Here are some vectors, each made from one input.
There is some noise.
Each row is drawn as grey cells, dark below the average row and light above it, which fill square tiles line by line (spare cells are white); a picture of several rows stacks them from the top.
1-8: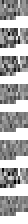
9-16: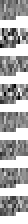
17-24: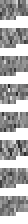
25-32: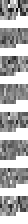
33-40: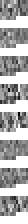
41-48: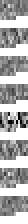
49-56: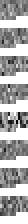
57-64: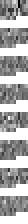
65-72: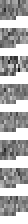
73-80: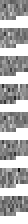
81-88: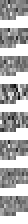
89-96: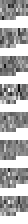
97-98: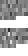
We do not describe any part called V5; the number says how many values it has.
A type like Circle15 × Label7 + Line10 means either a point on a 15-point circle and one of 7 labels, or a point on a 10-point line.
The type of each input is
Bool × Bool × Bool + Label7 × V5.
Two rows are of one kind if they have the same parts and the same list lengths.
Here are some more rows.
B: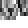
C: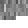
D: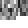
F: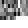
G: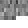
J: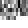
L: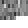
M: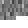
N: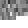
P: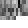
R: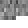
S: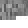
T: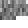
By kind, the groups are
B, C, D, F, G, J, L, N, R, S
M, P, T

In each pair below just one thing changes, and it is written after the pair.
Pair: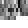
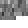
the label
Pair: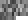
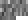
the value of V5
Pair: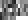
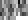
the value of V5
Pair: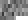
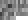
the label
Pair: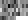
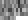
the label
